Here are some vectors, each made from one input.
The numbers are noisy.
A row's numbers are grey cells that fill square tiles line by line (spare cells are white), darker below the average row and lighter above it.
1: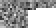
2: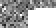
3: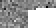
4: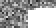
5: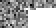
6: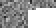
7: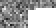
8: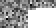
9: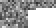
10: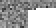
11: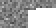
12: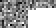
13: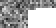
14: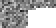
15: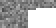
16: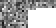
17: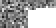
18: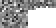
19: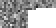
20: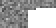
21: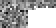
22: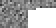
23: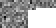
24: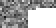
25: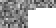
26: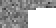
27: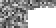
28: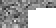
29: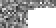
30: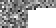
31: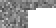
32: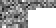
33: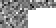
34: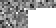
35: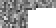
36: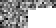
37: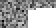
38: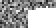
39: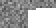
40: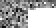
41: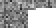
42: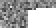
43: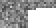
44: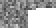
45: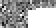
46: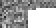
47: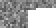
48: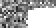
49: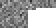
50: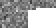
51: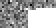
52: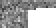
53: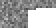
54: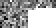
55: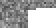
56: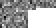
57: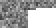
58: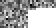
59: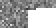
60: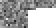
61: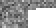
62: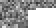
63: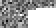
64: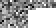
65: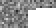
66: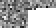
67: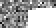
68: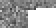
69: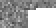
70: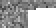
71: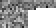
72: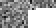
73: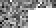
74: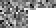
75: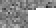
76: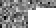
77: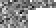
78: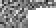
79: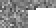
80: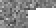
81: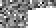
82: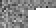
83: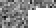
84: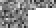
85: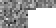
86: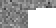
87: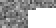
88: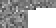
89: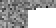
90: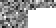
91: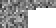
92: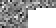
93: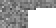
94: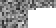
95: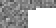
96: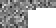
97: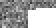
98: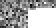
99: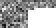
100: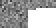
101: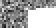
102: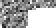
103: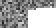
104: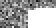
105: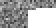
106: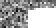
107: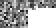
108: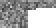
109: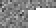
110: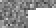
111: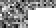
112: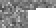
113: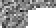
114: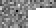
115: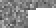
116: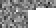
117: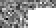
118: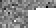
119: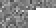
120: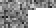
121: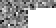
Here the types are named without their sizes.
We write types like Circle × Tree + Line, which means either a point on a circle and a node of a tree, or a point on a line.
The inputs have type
Bool × (Circle + Unit) + Tree.
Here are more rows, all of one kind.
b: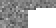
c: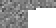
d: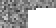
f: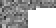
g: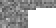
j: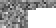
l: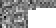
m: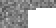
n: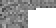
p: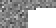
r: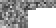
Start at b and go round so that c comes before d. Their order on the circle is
b, l, m, n, j, c, p, f, g, r, d.
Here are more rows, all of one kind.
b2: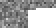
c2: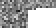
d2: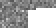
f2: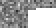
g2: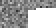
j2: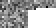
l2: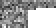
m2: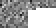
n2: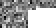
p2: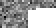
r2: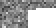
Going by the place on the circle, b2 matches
d2 and f2.
